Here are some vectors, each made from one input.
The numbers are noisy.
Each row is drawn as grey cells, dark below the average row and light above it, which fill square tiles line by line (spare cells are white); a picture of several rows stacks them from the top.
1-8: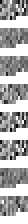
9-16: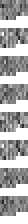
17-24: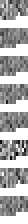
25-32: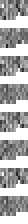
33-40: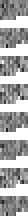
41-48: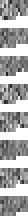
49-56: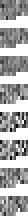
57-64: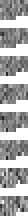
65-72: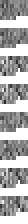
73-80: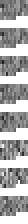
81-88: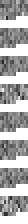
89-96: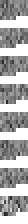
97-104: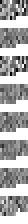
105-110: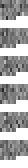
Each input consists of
a list of up to two points on a 5-point line.
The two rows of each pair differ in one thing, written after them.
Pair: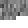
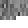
the place on the 5-point line in item 1 of the list
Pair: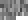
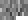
the place on the 5-point line in item 2 of the list
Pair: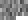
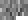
the place on the 5-point line in item 2 of the list
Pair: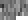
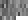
the place on the 5-point line in item 1 of the list
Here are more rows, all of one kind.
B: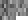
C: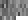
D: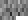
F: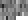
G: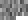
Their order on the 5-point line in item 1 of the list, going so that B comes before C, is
B, C, D, G, F.
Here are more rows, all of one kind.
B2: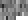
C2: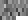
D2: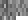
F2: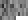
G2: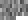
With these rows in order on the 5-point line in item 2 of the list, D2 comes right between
B2 and G2.
